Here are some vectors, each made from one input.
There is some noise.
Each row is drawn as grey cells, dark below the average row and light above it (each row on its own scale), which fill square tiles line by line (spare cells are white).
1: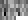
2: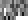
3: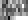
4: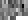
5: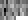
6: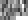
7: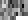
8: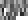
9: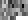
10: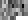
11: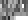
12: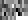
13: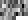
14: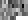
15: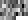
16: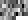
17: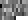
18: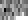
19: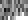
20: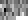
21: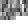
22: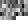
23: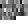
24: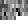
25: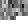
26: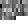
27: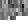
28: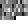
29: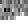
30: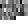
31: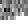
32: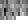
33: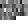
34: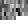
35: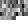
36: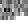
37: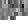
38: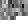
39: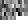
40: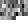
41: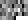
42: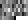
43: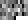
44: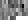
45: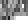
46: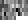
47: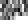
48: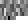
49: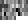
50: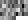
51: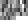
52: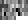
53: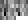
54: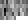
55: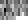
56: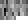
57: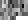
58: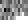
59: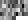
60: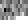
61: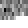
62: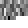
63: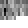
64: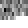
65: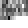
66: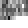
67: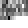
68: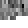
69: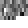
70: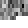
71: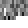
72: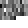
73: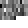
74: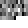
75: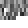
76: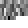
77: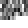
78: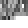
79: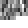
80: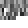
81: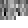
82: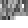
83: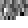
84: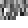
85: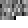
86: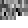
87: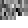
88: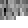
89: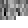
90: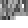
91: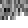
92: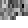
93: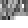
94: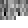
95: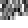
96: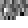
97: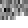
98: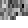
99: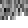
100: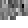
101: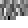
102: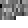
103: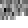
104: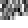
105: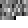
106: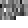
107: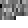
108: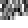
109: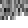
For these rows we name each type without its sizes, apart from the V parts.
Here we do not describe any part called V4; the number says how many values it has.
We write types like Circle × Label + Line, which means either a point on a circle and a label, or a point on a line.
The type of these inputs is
Bool × (Line + V4).
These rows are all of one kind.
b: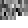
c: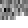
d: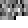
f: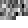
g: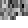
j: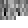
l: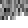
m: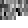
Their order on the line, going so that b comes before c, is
b, m, j, d, f, g, c, l.
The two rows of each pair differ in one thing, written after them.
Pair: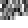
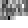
the value of V4
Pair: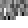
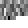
the value of V4
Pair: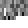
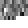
the value of V4
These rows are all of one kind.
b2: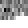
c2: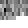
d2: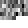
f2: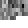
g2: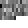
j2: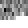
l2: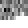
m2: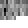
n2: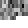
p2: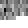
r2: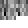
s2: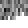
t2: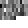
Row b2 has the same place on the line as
f2 and l2.
